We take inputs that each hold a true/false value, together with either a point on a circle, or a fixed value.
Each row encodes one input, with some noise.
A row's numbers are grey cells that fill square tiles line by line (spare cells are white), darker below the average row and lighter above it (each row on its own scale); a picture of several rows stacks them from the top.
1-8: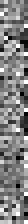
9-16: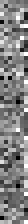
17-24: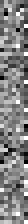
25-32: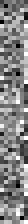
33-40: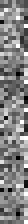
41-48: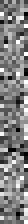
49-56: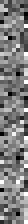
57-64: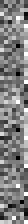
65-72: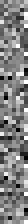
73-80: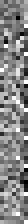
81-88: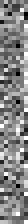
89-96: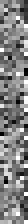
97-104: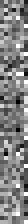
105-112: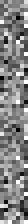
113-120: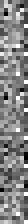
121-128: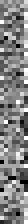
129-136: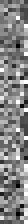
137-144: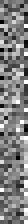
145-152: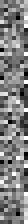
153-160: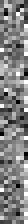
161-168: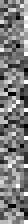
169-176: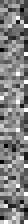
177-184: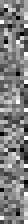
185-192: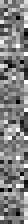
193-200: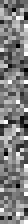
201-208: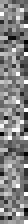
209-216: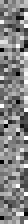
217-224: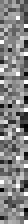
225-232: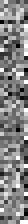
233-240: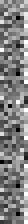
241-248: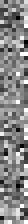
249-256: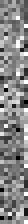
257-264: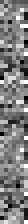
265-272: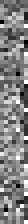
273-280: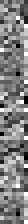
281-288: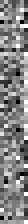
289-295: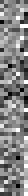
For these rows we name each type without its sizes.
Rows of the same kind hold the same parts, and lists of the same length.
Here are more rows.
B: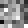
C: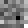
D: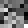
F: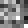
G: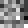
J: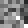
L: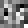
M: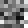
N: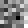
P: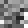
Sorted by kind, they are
B, C, D, F, G, J, M, N, P
L

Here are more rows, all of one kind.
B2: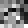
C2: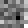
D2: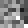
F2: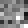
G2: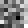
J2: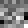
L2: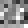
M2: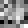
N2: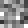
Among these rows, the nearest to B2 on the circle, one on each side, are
C2 and D2.
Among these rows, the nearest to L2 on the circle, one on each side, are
M2 and N2.
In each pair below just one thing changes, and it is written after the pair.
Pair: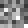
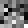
the place on the circle
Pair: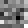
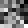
the true/false value
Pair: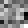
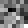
the place on the circle
